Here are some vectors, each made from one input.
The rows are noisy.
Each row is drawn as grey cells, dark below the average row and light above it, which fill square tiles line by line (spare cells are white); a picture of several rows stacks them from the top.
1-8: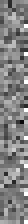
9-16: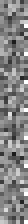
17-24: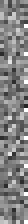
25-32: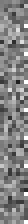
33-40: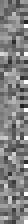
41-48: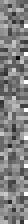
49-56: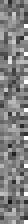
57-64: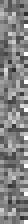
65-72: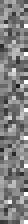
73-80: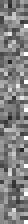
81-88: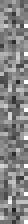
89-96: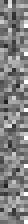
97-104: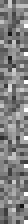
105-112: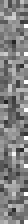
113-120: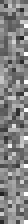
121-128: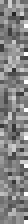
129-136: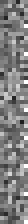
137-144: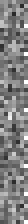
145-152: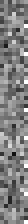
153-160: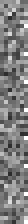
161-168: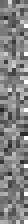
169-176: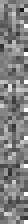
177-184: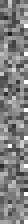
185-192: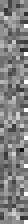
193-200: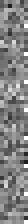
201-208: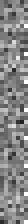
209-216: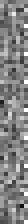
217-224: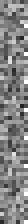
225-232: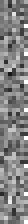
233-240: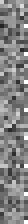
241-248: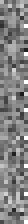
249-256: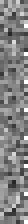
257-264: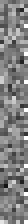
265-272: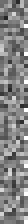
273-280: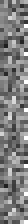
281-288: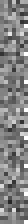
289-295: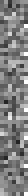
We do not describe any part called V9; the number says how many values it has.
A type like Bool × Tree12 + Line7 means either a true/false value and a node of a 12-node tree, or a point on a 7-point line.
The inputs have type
Bool × (Circle11 + Line7 × V9).
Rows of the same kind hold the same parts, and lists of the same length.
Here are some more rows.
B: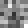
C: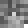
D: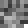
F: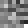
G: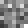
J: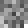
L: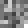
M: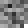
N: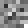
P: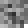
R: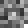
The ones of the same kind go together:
B, G, L, N, R
C, D, F, J, M, P

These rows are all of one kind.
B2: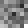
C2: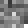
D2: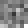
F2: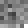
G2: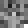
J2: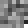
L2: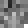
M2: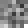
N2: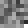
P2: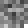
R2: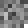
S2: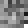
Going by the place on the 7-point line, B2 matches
J2, M2 and S2.
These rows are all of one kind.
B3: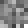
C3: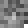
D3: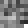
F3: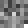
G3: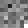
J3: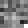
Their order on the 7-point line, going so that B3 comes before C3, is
B3, D3, C3, J3, G3, F3.
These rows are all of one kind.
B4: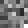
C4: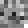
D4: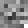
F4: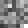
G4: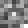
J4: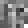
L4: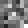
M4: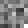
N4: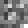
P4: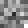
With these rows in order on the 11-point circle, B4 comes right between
L4 and M4.
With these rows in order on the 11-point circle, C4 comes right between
F4 and P4.
